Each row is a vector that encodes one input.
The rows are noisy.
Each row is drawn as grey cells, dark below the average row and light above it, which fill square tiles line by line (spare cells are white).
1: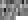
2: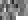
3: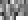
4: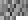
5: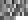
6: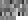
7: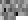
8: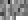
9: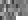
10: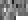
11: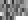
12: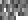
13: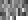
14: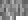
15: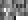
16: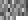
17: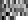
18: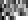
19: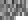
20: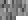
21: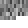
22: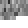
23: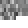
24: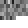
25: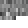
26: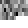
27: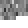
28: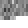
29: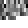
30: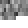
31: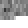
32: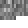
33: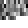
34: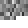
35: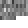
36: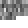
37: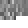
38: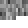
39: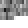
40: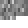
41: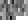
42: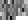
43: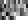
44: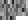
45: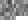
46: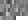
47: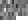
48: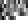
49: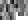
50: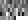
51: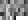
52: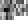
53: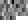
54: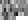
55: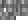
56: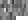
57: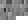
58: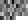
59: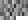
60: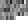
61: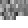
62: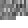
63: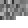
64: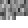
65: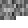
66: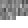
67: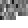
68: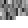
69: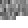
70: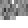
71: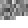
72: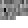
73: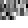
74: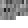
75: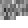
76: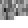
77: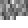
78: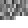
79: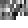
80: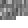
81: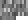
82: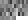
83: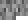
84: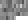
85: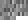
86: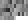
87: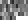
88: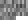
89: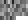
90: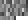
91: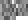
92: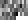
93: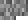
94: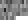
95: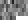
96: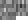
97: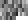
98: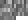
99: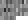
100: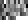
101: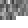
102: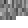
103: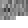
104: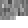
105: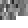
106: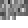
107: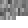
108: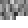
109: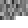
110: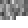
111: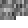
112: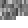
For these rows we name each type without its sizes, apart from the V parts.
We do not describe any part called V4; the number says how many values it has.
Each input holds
a list of items, each a true/false value and a value of V4.
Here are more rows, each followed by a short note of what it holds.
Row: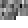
a list of one item
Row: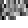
the empty list
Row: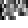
the empty list
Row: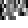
the empty list
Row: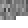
a list of two items
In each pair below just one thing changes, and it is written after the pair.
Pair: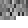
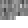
the value of V4 in item 1 of the list
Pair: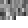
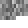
the true/false value in item 2 of the list
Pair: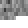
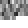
the true/false value in item 2 of the list
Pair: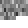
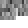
the value of V4 in item 1 of the list
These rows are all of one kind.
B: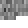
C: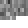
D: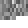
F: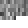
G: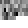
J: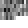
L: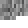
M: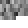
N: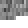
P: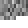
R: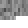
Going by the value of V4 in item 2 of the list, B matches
F, L and R.
